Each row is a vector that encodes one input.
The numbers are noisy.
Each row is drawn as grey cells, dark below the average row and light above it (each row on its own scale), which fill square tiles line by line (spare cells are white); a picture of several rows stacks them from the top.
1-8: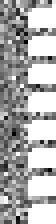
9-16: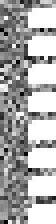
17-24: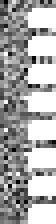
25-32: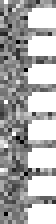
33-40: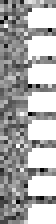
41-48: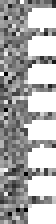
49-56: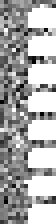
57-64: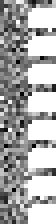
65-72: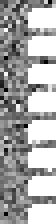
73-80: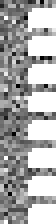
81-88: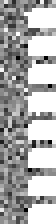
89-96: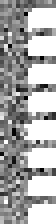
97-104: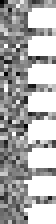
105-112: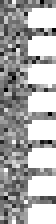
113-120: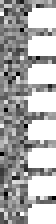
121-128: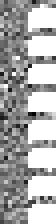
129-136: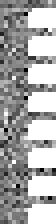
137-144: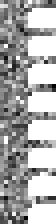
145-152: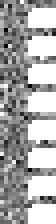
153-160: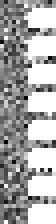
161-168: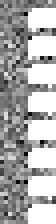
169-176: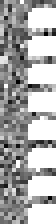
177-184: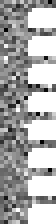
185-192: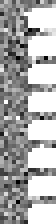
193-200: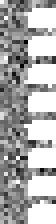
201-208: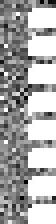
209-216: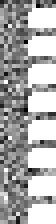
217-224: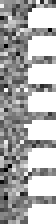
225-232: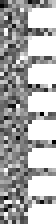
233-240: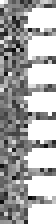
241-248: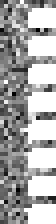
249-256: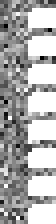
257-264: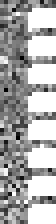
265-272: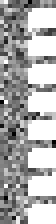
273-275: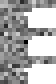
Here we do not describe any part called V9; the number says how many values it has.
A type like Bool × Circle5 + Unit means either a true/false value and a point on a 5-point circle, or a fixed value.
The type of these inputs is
List3(Label8 × V9).
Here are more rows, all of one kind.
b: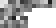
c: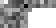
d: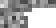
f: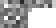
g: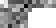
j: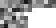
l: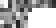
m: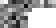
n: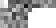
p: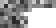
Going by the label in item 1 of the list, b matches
d, j and n.
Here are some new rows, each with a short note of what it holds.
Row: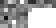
a list of three items
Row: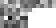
a list of one item
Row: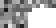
the empty list
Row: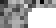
a list of two items
